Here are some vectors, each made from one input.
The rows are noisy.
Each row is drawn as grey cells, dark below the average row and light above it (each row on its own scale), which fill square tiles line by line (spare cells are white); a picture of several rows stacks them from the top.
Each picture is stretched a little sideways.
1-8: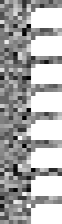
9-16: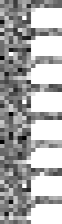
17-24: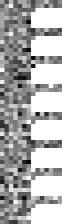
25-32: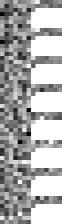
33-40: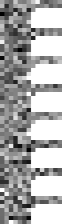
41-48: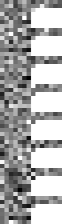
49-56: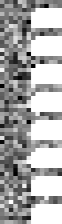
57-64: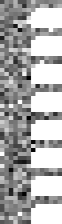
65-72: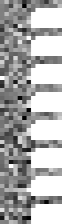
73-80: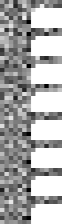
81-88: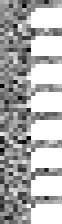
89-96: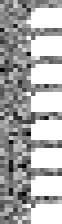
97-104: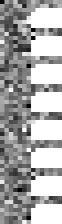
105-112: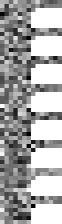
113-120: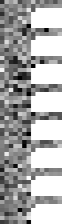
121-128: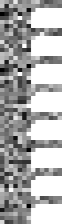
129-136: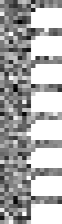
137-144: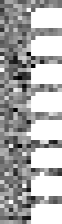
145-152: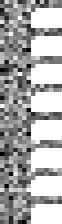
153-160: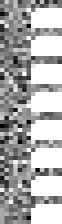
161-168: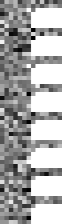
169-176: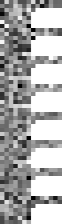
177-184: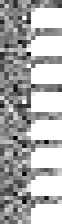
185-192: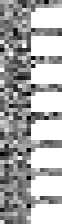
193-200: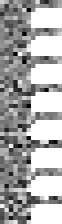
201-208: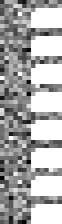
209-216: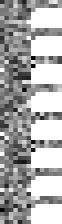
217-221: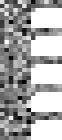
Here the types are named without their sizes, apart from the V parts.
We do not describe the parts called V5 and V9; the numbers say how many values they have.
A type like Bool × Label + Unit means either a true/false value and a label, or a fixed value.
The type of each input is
List(Line) + V5 × V9.
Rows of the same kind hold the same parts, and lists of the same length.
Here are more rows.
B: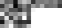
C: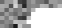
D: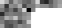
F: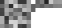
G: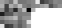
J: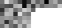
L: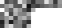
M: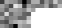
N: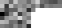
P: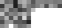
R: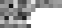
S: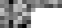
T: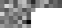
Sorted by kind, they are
B, L, P, T
C, M, R
D, G, N
F, J
S

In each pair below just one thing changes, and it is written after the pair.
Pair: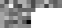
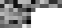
the value of V9
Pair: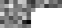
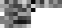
the value of V5
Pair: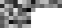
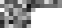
the value of V9
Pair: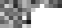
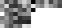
the value of V5
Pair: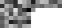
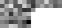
the value of V9
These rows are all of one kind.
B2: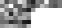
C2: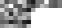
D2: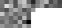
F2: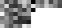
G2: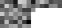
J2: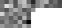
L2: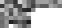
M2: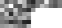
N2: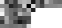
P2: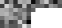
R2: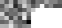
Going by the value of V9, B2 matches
C2 and M2.
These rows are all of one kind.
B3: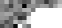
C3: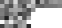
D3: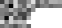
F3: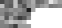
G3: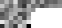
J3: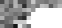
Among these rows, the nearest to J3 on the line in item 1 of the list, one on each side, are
B3 and F3.
